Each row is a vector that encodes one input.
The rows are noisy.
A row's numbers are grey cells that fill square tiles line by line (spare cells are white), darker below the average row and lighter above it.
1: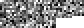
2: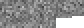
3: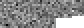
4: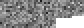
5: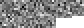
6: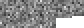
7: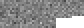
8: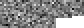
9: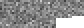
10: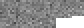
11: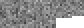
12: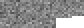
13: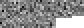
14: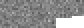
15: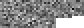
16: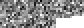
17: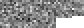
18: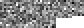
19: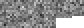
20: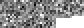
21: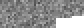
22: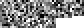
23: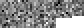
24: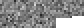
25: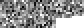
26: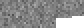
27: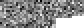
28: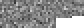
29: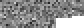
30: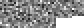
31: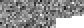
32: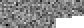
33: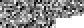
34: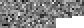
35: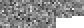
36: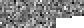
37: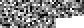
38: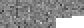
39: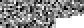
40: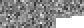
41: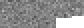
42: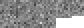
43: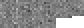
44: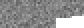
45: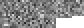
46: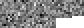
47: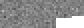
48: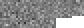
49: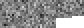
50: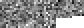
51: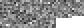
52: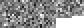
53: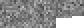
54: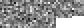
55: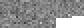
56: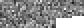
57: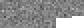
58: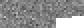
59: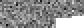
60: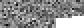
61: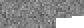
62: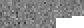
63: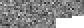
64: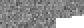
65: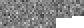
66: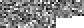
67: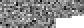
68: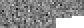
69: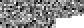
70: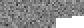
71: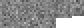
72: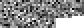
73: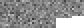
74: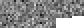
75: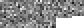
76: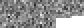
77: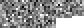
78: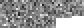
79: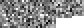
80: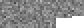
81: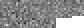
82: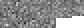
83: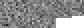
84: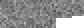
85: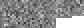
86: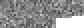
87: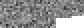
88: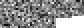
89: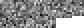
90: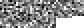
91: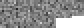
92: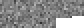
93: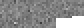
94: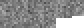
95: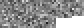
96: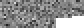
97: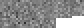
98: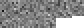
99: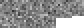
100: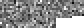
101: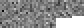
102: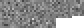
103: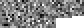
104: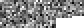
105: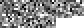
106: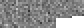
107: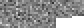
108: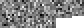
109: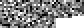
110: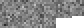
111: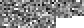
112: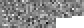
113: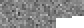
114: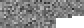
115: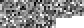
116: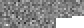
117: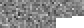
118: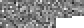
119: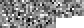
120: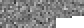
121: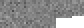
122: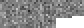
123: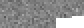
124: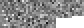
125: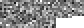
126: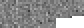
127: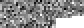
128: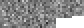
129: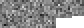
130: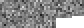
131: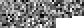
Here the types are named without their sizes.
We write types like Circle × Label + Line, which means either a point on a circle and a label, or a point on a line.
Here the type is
List(Line).
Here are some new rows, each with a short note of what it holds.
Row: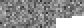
a list of one item
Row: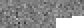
a list of one item
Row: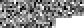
the empty list
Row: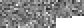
the empty list
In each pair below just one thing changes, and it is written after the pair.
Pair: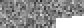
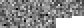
the place on the line in item 1 of the list
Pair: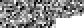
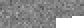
the place on the line in item 1 of the list
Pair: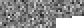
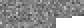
the place on the line in item 2 of the list
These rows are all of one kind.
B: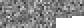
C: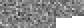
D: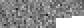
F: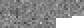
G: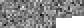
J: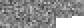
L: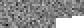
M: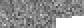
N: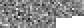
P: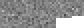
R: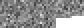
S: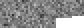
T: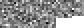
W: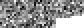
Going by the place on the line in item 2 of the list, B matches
F, L and T.
